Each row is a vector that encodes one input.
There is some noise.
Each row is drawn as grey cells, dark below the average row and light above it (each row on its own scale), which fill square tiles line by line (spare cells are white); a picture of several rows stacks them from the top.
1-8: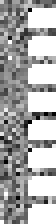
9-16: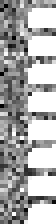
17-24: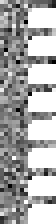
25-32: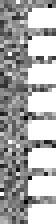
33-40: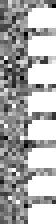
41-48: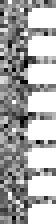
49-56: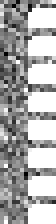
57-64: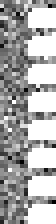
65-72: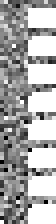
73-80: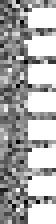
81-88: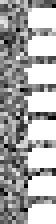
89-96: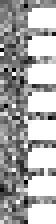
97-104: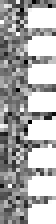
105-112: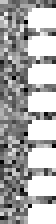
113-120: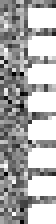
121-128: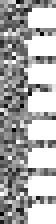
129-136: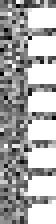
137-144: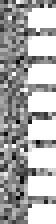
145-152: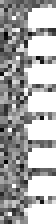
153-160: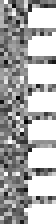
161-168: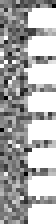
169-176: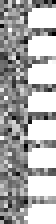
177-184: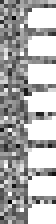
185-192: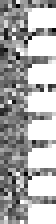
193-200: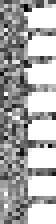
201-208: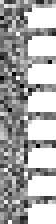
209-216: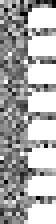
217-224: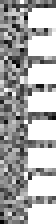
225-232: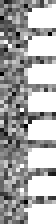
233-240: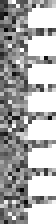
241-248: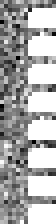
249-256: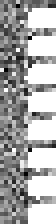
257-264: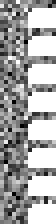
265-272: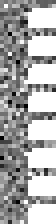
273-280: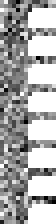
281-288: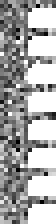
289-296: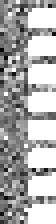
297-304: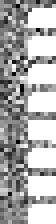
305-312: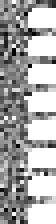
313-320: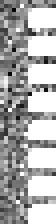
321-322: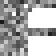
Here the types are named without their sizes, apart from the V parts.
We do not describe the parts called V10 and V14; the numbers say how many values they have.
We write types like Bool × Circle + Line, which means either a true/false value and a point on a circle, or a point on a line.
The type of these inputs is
Bool × V10 + (Circle + Unit) × V14.
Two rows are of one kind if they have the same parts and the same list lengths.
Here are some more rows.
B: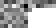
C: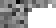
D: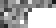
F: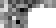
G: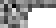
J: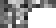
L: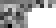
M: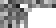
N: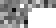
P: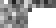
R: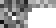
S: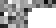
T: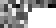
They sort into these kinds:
B, L, M, N
C, F, G, P, T
D, J, R, S

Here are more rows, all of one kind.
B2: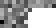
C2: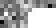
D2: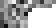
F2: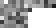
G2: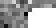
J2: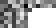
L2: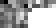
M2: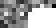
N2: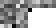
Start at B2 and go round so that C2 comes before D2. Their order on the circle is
B2, N2, J2, F2, C2, L2, M2, D2, G2.
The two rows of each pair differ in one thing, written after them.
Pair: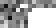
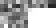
the value of V10
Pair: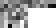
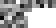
the true/false value
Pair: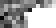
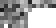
the true/false value
